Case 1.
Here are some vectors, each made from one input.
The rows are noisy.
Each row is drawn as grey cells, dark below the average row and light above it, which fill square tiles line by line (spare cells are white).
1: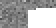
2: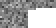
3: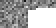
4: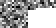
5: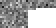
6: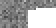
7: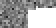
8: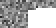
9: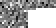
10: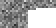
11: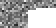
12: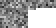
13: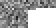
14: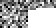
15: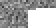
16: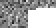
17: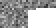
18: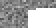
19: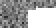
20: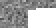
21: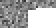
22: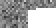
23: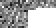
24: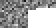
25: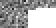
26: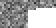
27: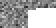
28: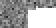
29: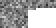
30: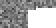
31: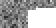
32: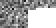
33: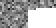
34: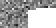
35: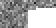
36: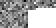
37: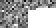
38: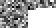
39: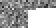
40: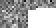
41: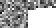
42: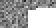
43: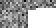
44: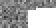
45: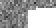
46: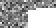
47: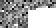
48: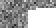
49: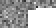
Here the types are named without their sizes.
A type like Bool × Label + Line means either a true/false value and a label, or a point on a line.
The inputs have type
Bool × Line.
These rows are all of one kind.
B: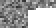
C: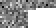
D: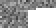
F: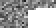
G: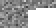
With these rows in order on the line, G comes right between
C and D.
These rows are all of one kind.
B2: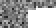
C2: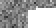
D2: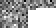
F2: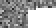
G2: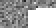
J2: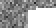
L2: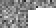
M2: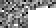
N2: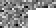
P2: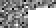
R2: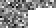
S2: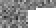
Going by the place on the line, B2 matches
C2, J2, P2 and R2.
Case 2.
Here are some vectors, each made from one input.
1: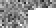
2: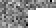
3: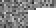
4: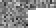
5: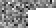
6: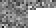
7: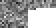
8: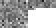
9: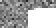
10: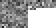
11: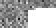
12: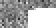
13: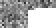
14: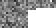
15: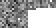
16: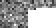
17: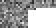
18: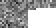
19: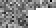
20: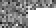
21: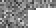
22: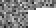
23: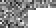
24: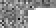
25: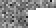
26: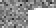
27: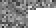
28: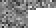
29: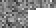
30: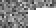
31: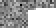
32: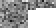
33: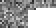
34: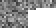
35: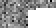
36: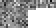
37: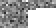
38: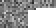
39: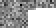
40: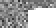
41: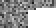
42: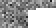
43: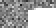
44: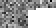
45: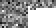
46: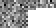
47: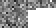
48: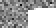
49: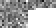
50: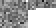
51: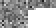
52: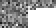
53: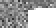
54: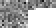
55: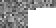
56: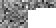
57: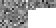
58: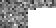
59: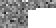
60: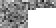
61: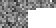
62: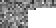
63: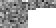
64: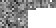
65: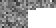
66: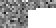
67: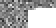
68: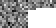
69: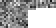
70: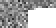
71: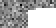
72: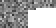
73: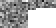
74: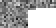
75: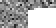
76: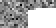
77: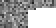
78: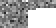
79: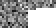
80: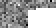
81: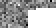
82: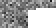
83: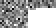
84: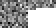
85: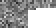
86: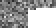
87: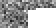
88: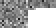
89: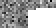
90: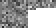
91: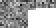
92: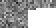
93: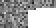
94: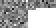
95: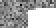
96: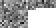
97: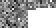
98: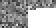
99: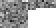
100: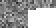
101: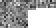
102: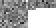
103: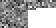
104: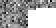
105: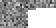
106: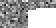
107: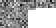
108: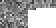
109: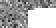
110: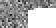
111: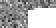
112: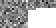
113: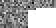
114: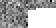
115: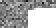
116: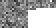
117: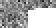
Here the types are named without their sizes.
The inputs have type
Circle + Line.
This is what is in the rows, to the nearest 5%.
About 60% of them hold a point on a circle. The rest hold a point on a line.
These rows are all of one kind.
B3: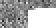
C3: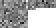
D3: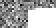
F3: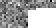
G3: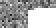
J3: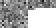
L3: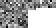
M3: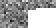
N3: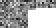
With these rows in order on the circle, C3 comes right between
J3 and M3.
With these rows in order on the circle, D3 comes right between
G3 and N3.
